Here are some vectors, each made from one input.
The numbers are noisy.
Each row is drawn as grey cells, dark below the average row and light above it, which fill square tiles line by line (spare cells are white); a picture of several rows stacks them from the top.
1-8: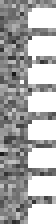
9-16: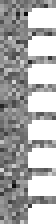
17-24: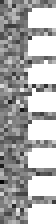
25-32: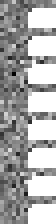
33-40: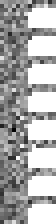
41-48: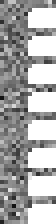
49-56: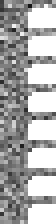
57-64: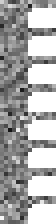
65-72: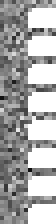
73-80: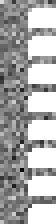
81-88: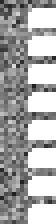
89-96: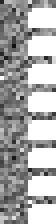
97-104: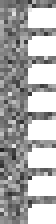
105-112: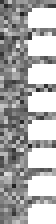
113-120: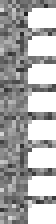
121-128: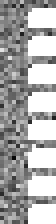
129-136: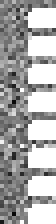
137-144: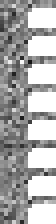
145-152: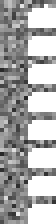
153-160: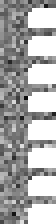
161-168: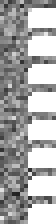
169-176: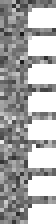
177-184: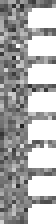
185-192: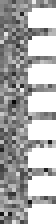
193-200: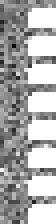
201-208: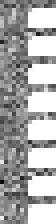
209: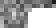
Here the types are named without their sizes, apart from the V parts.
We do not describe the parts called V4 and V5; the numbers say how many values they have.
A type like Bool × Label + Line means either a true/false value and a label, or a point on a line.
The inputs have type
(Bool × Bool × Bool × Bool × Tree + Unit) × (Tree + V4 × V5).
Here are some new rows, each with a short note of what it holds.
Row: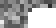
a node of each of two trees and four true/false values
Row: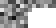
a value of V4 and a value of V5
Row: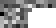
a node of a tree
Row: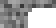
a node of each of two trees and four true/false values
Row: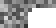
a node of a tree
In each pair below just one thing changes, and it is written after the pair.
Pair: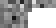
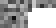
the value of V5
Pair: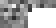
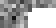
the node of the tree
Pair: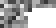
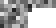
the node of the tree
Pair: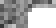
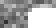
one of the four true/false values
